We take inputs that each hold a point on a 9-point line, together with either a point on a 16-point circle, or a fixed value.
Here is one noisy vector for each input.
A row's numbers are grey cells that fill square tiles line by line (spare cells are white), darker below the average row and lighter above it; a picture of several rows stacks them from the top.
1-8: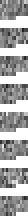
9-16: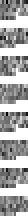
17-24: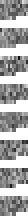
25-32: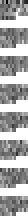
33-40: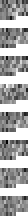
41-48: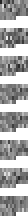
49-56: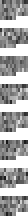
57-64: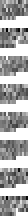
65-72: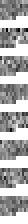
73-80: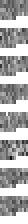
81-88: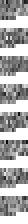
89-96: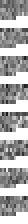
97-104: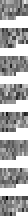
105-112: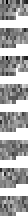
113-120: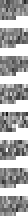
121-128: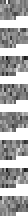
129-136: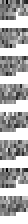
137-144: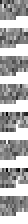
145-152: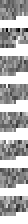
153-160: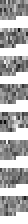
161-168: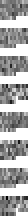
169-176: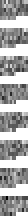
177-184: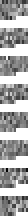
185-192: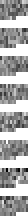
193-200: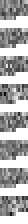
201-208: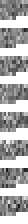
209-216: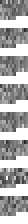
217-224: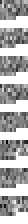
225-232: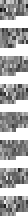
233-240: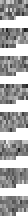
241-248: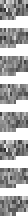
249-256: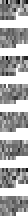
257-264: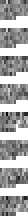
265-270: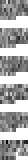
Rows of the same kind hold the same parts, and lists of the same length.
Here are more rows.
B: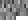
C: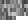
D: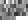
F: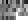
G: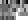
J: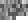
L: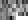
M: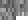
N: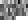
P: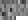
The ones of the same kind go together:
B, C, D, L, P
F, G, J, M, N

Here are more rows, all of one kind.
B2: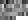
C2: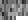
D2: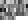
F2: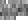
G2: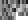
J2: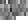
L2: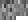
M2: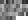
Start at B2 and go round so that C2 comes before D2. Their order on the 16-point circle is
B2, L2, C2, J2, F2, D2, G2, M2.
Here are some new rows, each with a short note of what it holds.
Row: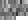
a point on a 16-point circle and a point on a 9-point line
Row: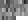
a point on a 9-point line
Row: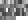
a point on a 16-point circle and a point on a 9-point line
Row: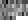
a point on a 16-point circle and a point on a 9-point line
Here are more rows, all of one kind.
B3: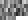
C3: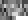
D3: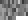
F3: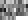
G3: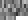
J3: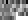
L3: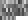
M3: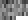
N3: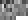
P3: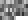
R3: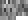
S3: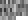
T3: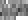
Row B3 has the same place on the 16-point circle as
G3 and M3.
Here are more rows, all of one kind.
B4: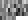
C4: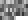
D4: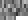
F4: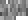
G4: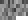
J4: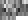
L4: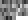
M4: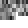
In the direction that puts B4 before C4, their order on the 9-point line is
M4, L4, G4, F4, D4, J4, B4, C4.
